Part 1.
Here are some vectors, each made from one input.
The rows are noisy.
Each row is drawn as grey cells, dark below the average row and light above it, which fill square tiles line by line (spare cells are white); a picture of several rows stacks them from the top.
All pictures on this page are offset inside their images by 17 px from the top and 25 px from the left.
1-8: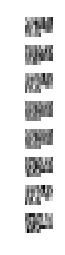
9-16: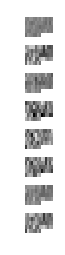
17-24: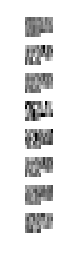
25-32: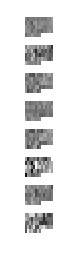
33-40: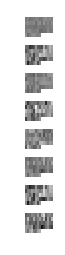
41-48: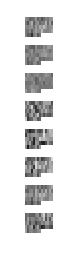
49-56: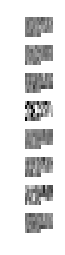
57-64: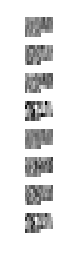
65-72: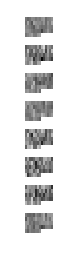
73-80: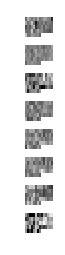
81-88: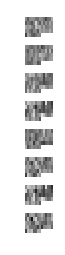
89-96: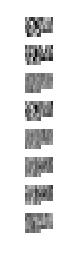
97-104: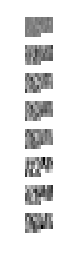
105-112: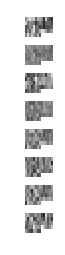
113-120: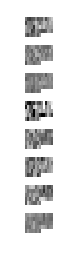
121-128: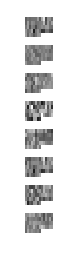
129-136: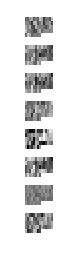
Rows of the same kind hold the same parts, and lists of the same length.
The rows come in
2 kinds.
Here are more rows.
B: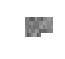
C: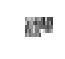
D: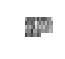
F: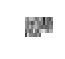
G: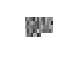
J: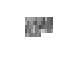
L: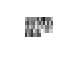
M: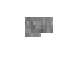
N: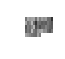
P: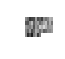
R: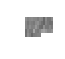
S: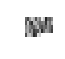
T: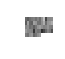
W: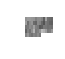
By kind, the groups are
B, C, D, F, J, L, M, N, P, R, S, T, W
G

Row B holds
three true/false values.
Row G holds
a fixed value.
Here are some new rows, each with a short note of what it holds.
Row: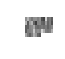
three true/false values
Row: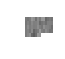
three true/false values
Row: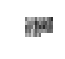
three true/false values
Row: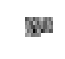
a fixed value
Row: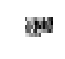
a fixed value
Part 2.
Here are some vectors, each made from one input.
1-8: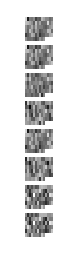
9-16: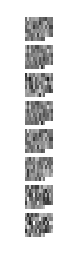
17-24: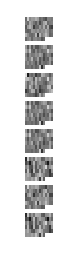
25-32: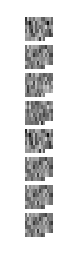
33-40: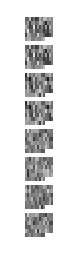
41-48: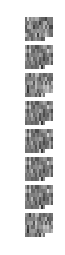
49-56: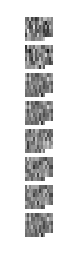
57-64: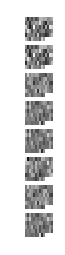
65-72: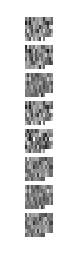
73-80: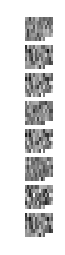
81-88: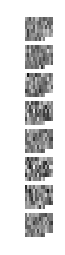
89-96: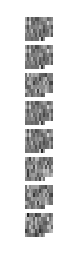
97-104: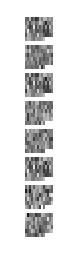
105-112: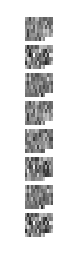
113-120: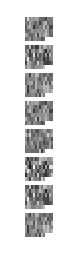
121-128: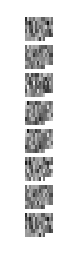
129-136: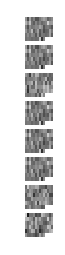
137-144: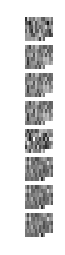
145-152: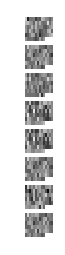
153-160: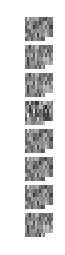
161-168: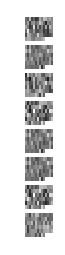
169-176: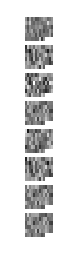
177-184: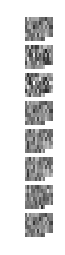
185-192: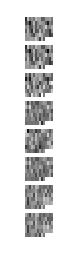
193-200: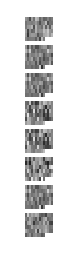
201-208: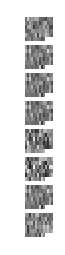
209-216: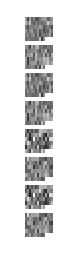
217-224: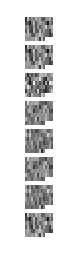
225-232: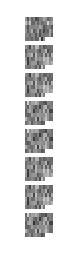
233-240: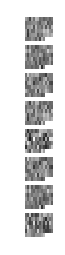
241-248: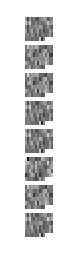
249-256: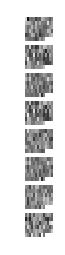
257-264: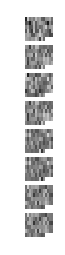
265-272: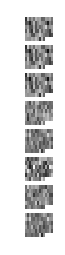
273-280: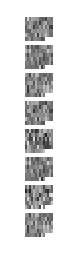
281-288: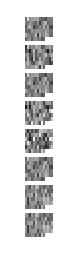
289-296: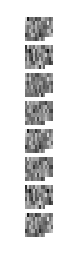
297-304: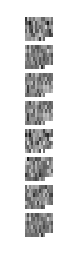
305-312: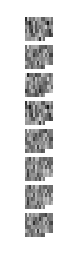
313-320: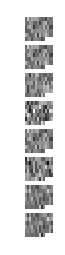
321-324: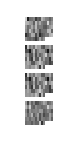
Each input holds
three true/false values.
